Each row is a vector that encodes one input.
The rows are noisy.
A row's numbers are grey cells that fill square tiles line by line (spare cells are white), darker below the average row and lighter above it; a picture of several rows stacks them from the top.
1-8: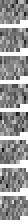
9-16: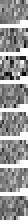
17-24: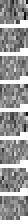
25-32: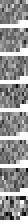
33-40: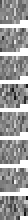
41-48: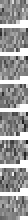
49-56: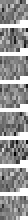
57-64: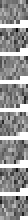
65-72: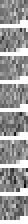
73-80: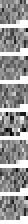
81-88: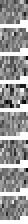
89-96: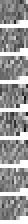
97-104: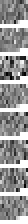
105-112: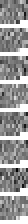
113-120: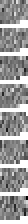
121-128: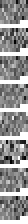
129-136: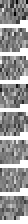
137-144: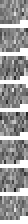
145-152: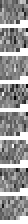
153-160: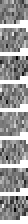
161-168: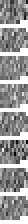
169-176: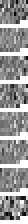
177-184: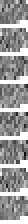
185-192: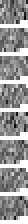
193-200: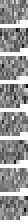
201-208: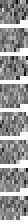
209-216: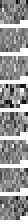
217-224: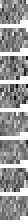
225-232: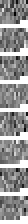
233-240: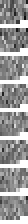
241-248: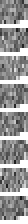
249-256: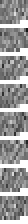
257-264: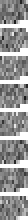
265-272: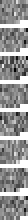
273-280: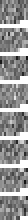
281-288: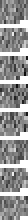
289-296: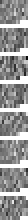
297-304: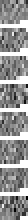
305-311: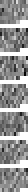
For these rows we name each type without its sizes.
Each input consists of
a list of points on a line.
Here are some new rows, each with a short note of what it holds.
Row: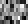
the empty list
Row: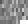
a list of two items
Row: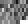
a list of one item
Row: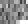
a list of two items
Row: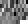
a list of one item
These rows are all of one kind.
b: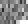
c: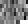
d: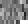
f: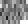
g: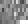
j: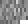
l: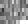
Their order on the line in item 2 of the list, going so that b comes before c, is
f, l, b, g, j, d, c.
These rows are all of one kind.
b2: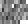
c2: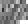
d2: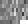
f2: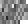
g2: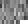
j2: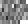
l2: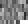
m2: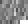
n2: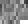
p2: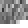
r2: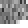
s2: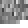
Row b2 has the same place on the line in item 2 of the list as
c2, f2, j2 and p2.
